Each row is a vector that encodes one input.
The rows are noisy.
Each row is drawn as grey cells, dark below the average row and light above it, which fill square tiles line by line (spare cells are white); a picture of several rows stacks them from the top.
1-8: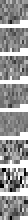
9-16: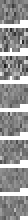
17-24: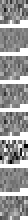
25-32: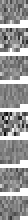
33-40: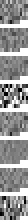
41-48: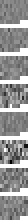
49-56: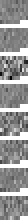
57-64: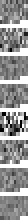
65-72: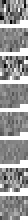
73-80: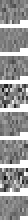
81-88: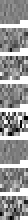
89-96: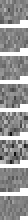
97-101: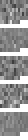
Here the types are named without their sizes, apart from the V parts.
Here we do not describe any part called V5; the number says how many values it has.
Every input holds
a list of items, each a true/false value and a value of V5.
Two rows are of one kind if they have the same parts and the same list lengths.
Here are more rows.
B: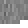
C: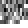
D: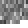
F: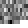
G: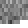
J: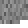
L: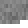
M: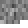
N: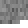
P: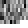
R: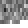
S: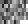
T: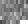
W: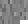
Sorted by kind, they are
B, J, L, N
C, D, F, G, R, T, W
M
P, S

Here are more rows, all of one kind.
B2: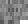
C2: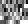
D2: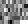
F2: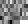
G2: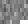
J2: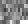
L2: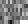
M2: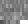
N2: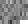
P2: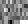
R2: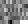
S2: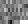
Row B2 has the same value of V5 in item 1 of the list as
G2 and L2.
